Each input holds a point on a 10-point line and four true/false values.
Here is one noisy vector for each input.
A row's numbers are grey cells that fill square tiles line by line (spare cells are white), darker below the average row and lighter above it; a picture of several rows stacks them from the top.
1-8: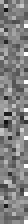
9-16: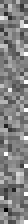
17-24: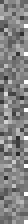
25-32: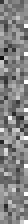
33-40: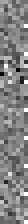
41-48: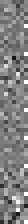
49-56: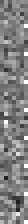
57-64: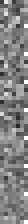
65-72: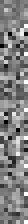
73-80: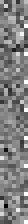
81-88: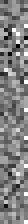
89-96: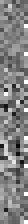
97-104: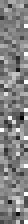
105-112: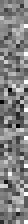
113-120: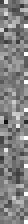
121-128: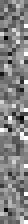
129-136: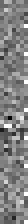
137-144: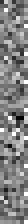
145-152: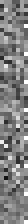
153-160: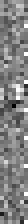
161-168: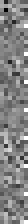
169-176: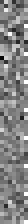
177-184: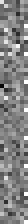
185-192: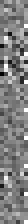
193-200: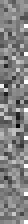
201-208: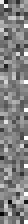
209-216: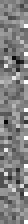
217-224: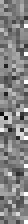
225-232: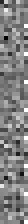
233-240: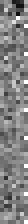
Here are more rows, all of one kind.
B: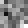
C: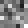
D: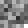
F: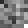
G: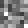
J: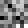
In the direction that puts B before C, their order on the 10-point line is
B, D, J, G, C, F.
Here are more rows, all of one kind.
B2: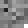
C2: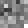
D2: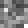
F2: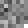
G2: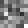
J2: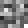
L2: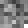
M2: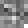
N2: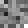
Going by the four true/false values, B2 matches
C2, G2 and M2.
